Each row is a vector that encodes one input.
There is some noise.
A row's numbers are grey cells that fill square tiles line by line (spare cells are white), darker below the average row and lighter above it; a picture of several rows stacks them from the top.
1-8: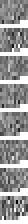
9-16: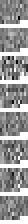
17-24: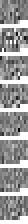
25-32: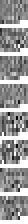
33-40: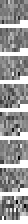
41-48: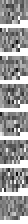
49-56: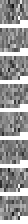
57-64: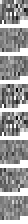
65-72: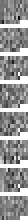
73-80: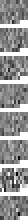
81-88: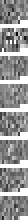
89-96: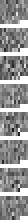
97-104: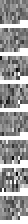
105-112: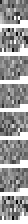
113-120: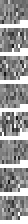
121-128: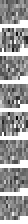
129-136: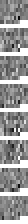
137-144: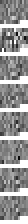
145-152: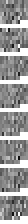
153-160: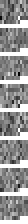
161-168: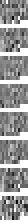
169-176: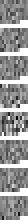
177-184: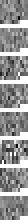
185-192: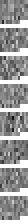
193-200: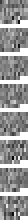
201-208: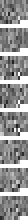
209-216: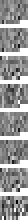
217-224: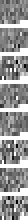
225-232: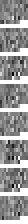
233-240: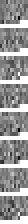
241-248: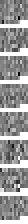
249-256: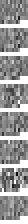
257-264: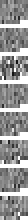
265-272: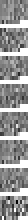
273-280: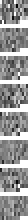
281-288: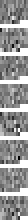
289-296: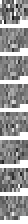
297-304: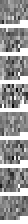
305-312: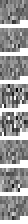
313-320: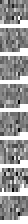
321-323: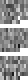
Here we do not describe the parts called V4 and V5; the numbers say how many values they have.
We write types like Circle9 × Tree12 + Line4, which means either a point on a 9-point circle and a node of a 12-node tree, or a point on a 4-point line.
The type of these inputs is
(Bool × Tree10 + Line6) × V5 + V4.
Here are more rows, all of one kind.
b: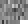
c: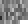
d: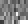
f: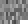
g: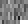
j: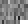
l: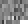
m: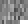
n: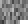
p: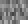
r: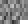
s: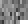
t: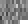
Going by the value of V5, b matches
g, j, l and m.
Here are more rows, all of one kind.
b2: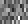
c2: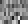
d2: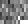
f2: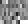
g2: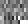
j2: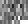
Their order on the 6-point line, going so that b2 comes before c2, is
d2, b2, j2, g2, c2, f2.
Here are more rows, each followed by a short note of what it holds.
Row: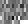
a point on a 6-point line and a value of V5
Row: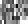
a value of V4
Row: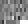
a node of a 10-node tree, a true/false value and a value of V5
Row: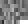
a node of a 10-node tree, a true/false value and a value of V5
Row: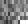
a point on a 6-point line and a value of V5
